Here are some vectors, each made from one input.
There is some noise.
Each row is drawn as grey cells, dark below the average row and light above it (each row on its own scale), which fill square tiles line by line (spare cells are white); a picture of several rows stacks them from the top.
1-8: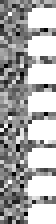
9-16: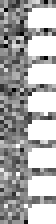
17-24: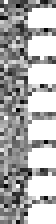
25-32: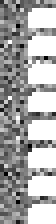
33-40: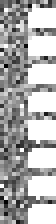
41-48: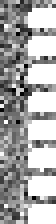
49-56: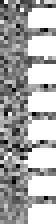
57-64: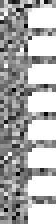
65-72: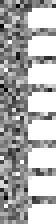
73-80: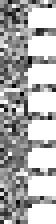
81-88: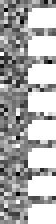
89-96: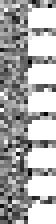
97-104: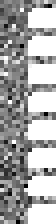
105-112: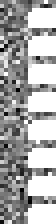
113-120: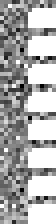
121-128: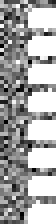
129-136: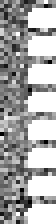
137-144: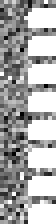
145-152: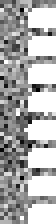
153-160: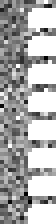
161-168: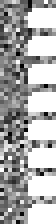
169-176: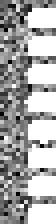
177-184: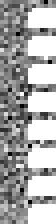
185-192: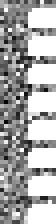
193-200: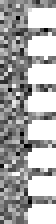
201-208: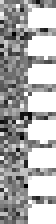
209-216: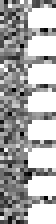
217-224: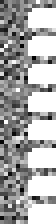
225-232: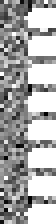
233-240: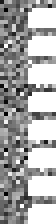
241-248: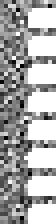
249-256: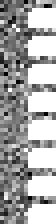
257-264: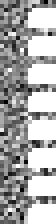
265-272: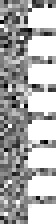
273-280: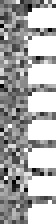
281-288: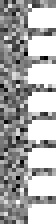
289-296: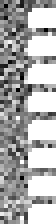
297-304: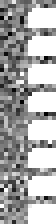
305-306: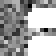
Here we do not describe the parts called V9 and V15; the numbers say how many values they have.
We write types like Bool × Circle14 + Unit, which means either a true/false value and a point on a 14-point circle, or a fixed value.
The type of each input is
Bool × Line13 + Circle10 × V9 × V15.
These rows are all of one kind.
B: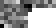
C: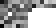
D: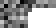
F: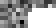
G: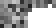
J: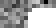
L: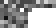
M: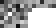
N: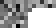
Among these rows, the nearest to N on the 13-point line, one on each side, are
L and M.
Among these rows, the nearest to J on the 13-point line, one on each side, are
F and L.
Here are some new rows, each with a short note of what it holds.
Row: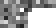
a point on a 13-point line and a true/false value
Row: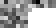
a point on a 10-point circle, a value of V9 and a value of V15
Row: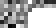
a point on a 10-point circle, a value of V9 and a value of V15
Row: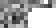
a point on a 10-point circle, a value of V9 and a value of V15
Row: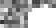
a point on a 10-point circle, a value of V9 and a value of V15
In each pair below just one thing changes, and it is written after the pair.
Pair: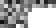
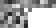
the value of V9
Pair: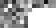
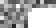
the place on the 10-point circle
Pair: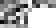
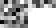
the place on the 10-point circle
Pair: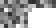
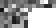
the value of V15
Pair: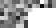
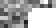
the place on the 10-point circle
